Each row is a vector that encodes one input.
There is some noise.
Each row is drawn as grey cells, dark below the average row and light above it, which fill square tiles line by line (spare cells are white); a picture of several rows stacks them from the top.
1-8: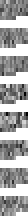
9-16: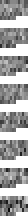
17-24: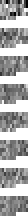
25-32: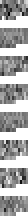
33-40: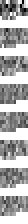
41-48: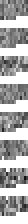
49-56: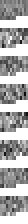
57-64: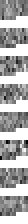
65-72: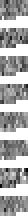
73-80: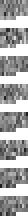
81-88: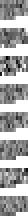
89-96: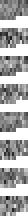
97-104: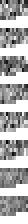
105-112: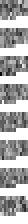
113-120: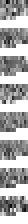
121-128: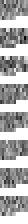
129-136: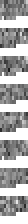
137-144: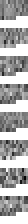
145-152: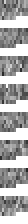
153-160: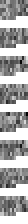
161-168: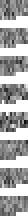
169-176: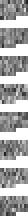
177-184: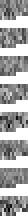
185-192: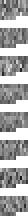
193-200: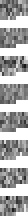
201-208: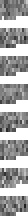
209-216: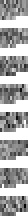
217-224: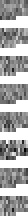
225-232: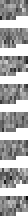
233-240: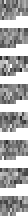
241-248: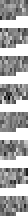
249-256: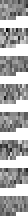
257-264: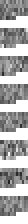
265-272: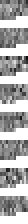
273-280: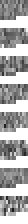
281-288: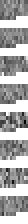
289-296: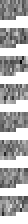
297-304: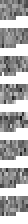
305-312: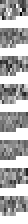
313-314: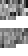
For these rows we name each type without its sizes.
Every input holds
either a point on a circle, or a node of a tree.
